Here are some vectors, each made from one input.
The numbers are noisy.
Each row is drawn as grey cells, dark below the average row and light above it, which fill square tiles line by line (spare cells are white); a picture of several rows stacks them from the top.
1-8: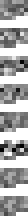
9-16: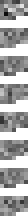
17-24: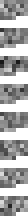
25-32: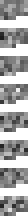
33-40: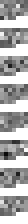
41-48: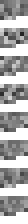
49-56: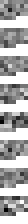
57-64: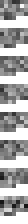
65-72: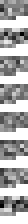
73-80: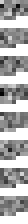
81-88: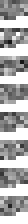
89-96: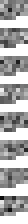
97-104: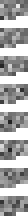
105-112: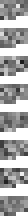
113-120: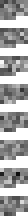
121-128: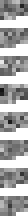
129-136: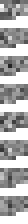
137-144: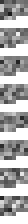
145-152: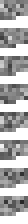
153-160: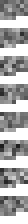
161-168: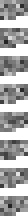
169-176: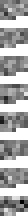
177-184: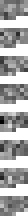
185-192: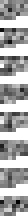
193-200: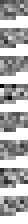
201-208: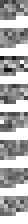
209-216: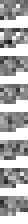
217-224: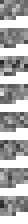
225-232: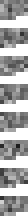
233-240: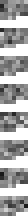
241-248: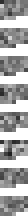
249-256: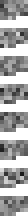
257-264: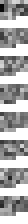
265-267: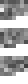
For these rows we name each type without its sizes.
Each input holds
a point on a circle and a true/false value.
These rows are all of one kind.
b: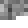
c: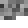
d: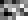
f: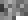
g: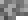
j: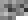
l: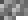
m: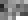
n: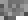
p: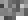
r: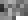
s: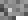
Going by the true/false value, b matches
j and l.
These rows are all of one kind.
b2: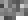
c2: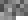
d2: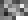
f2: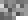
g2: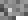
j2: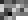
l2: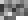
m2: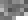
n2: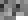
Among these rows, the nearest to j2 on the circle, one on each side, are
c2 and d2.
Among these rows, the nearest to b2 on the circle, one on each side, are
l2 and m2.
